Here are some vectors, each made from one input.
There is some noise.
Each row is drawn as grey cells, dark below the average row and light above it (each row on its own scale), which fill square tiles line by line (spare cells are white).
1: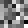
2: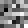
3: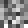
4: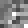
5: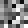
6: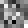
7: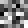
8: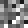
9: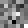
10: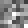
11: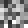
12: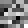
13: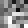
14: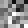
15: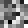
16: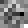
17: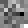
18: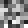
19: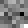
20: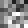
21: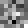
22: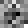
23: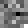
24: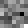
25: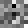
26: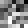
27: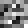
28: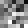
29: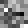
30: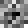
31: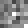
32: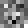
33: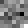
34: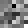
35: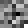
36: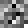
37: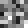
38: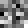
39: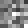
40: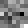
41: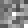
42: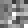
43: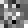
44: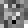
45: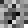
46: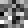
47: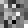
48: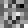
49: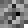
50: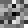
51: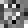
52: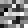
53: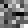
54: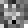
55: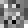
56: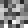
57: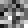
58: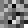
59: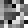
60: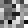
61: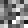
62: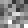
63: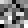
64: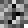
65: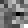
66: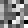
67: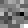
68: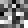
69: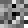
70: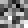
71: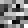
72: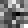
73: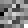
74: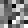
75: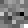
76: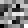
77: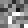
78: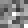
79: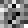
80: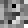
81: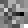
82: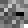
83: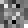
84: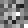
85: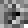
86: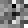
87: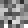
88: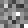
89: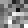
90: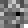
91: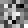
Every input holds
either a point on a 6-point line, or a point on a 9-point line.
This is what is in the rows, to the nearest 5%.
About 50% of them hold a point on a 6-point line. The rest hold a point on a 9-point line.
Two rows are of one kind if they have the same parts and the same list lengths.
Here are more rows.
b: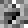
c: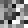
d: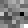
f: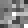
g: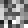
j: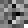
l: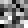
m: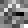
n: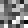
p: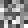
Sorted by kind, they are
b, c, d, g, j, m, n, p
f, l

